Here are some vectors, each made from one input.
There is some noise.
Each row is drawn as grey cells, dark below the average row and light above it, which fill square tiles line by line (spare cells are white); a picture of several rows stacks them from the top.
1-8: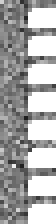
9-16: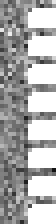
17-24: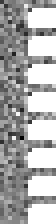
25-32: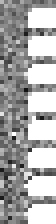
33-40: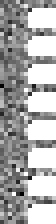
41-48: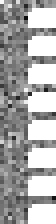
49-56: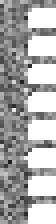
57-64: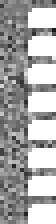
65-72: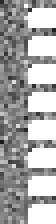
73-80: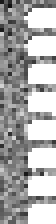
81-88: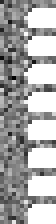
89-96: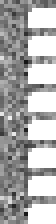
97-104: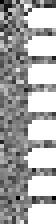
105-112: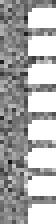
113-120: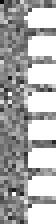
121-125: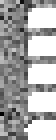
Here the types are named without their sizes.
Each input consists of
a true/false value, together with either a point on a circle, or a fixed value.
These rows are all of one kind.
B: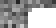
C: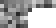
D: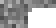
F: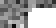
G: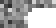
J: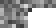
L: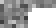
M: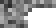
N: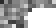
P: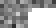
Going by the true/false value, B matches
D, F, L and P.
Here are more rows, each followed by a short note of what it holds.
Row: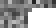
a true/false value
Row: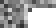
a true/false value
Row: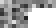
a true/false value
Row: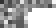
a point on a circle and a true/false value
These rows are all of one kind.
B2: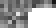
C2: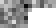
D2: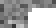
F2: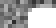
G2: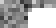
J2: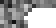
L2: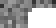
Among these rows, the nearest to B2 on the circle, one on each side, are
D2 and J2.
